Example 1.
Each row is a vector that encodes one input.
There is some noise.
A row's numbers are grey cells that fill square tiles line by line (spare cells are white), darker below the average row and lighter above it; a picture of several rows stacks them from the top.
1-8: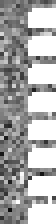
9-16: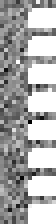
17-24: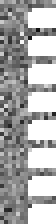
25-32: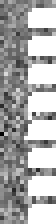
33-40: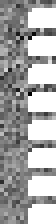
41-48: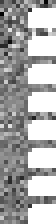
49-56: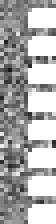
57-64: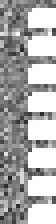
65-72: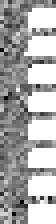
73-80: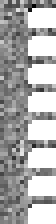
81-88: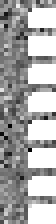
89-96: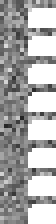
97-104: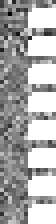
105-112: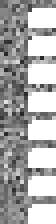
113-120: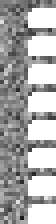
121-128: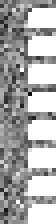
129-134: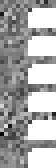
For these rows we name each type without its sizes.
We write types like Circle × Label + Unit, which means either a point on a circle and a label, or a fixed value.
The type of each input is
(Bool × Bool × Bool + Line) × Line.
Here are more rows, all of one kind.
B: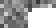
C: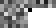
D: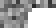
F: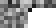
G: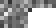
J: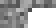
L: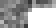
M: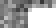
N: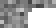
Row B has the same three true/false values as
D, F and G.
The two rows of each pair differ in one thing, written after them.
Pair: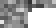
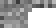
one of the three true/false values
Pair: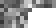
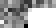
the place on the line
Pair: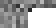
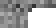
one of the three true/false values
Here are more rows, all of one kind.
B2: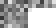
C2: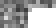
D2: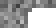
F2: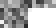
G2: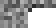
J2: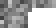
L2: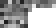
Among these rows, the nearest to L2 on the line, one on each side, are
C2 and D2.
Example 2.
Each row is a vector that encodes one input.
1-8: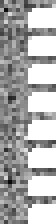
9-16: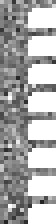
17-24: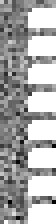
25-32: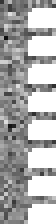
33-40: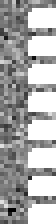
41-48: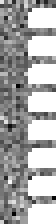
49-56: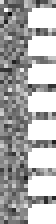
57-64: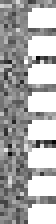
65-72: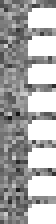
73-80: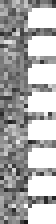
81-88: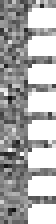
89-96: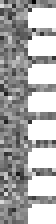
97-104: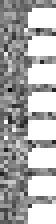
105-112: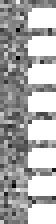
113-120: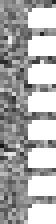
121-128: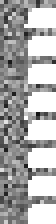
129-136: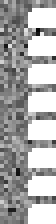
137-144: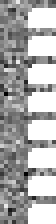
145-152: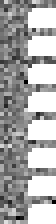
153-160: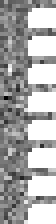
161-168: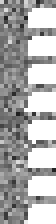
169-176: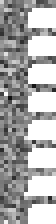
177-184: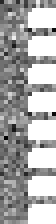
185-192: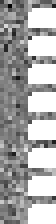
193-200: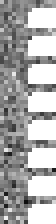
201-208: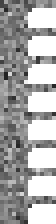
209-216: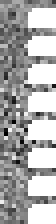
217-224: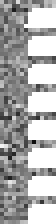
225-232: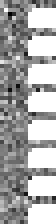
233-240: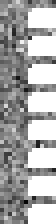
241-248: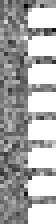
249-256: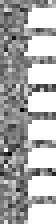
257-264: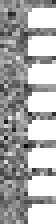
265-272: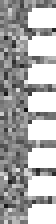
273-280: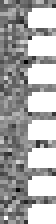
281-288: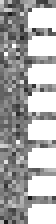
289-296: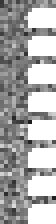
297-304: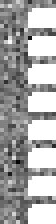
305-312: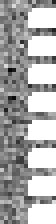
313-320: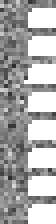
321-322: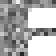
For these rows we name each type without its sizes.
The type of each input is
Circle + Label + Tree.
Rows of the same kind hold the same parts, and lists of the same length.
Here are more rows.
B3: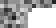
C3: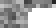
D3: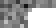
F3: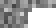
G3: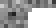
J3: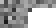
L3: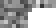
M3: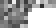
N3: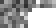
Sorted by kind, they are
B3, C3, G3
D3, L3, M3, N3
F3, J3

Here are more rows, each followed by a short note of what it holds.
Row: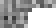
a label
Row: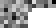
a point on a circle
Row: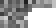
a node of a tree
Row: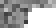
a label
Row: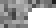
a point on a circle
